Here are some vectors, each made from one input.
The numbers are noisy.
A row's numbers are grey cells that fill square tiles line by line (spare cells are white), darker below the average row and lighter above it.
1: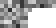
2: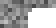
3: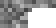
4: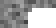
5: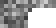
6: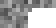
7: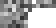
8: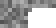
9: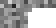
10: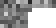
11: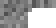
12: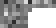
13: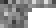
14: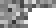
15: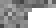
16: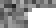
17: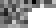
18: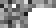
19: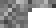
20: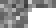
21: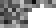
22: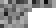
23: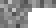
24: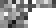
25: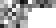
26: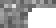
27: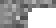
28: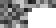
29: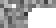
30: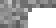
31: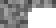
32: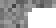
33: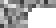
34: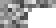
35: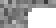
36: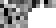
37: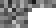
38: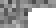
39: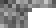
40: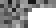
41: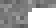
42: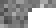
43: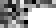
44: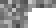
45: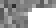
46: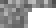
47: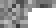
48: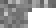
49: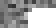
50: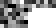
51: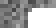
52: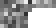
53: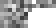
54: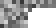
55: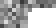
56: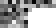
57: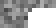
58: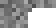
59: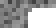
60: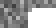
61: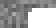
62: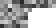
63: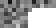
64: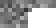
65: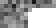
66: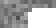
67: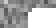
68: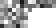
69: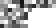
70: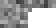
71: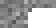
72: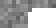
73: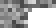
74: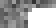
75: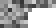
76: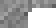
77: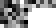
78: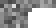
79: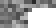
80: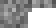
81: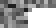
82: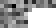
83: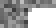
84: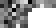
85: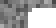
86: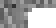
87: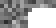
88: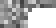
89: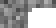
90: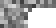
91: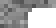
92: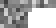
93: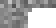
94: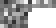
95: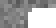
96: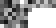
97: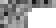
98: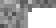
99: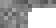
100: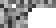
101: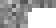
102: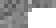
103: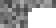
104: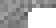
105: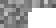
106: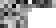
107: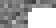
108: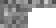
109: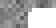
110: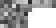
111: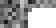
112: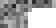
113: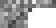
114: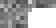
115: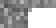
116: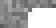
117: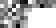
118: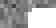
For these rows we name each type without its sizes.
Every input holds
a list of points on a line.
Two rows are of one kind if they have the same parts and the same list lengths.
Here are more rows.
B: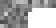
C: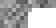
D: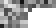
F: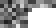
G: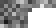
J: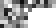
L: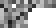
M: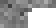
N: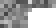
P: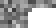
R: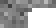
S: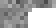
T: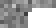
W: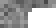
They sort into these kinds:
B, C, P, S, T
D, F, W
G, J
L, M, N, R

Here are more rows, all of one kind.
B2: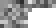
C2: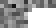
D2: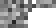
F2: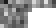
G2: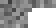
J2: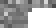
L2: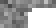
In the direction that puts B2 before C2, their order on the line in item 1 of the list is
D2, G2, B2, L2, F2, C2, J2.
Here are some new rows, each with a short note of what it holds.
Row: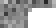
a list of one item
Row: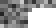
the empty list
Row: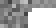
a list of one item
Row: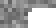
a list of one item
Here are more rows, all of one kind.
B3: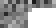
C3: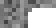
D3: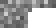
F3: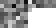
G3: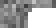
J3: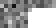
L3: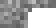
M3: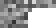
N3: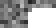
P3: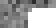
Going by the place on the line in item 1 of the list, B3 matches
C3 and M3.
